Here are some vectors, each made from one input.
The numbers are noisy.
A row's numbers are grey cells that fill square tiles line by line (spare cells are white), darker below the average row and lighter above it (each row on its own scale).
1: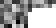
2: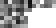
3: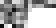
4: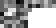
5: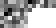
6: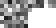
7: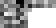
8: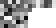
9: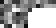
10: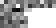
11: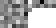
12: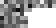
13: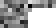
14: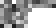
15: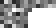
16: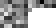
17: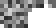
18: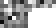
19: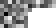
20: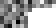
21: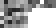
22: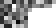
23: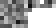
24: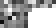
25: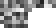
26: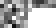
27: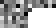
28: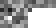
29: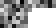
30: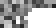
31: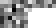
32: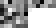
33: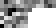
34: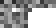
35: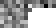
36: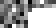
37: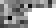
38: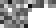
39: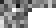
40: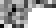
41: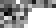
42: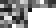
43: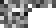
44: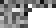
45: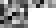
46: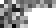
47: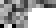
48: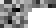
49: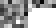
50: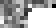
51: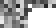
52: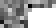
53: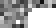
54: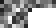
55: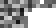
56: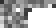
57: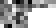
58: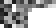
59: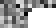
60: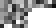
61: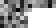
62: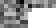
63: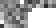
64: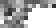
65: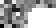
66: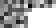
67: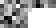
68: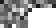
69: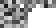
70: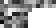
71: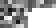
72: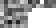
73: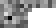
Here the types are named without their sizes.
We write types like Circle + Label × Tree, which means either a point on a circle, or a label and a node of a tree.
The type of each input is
Bool × Label.
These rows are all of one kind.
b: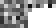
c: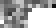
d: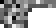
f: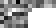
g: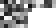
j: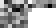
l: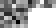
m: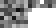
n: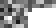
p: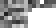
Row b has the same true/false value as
f and j.
